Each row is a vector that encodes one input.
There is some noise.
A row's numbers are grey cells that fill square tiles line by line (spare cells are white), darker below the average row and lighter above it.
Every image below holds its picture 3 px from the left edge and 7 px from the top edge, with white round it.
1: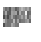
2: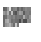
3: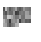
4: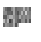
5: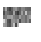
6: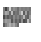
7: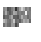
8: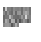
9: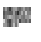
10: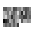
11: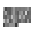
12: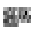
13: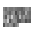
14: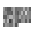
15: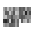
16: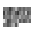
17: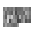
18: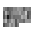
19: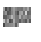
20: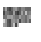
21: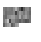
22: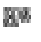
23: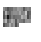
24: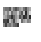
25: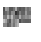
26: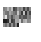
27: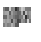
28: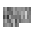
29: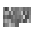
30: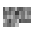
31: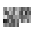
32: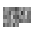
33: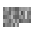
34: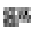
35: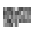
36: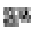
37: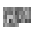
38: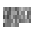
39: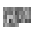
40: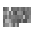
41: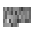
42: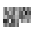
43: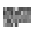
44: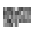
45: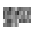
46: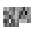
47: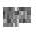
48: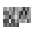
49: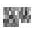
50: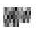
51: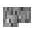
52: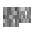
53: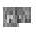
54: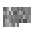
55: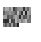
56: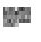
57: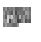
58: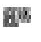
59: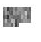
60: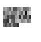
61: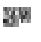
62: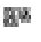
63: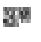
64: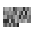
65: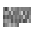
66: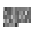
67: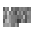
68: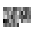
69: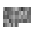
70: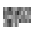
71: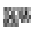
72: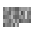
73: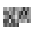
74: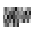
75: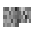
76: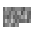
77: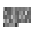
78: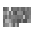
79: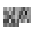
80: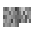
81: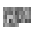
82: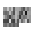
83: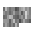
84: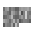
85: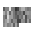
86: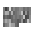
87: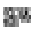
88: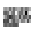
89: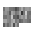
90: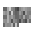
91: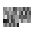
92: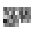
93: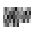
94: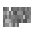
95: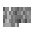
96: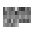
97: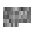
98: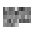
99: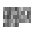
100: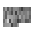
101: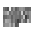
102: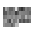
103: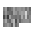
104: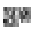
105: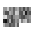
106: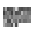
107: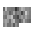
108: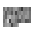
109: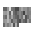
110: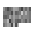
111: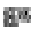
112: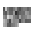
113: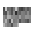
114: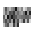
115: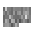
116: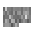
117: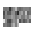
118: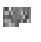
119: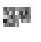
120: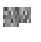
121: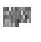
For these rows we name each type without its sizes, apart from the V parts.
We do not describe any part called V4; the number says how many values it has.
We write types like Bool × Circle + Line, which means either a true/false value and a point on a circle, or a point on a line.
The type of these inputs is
Bool × Bool × Bool × Bool × V4 + List(Circle).
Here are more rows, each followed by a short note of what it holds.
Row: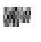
the empty list
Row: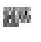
a list of two items
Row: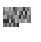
a list of one item
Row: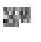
a list of two items
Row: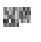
a list of two items
